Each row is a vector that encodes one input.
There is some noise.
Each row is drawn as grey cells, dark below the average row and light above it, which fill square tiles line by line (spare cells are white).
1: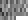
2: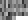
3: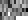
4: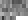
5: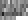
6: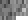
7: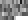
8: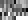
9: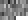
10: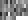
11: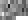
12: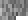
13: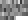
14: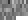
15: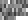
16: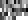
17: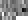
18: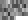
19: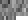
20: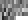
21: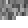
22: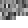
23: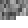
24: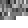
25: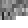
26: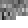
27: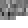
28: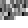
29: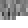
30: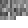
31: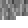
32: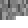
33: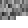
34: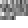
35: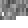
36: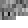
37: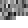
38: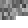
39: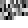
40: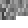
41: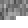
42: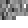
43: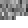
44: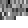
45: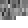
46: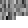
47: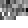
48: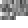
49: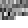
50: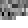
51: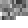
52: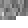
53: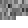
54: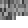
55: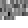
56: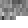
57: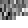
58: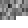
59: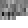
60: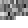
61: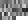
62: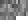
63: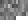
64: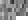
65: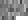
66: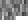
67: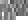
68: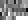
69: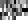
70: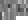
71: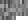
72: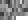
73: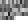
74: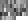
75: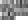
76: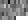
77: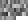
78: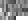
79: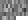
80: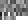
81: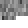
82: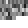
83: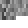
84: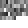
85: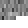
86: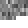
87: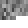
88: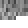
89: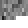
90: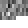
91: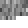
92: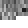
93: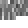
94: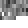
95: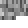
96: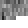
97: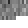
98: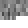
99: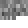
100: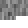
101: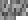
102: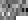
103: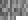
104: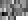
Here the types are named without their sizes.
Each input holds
a node of each of three trees.
